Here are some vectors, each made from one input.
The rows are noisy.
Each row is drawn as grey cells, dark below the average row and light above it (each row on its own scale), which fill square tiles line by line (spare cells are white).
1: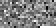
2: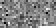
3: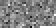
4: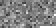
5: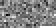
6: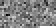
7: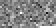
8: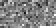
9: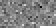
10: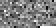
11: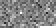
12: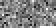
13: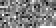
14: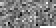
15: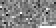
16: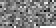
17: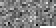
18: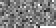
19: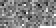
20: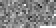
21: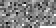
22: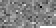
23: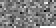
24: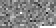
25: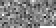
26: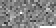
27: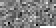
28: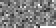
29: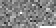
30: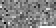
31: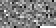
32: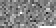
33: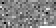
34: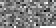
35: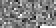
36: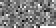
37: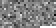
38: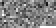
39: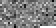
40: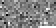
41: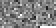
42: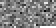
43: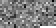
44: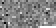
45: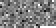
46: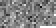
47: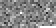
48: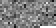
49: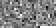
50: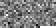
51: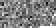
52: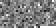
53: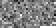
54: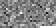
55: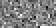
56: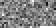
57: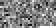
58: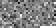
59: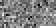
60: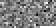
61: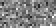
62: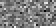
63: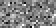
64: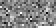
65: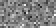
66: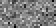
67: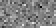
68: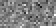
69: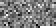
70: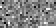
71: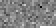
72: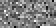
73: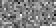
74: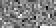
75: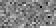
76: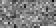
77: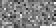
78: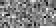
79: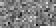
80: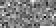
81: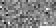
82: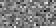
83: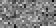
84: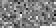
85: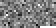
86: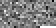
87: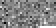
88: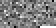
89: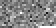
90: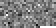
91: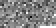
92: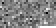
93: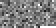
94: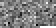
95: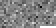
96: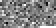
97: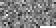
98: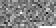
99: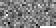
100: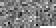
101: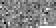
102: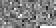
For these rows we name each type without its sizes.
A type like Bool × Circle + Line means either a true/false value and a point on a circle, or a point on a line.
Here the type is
Bool × Bool × Bool + Line × (Tree + Unit).
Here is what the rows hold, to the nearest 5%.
About 50% of them hold a point on a line, together with either a fixed value, or a node of a tree. The rest hold three true/false values.
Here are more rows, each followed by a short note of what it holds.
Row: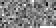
a point on a line and a node of a tree
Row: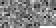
a point on a line and a node of a tree
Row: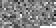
three true/false values
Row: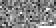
a point on a line
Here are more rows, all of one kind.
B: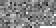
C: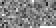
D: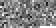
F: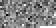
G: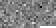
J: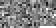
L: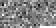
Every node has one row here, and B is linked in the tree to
J.
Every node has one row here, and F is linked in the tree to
D, G and J.
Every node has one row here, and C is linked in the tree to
G.
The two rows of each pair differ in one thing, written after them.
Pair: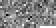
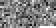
the place on the line
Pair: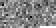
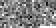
the place on the line
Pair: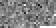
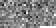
the place on the line
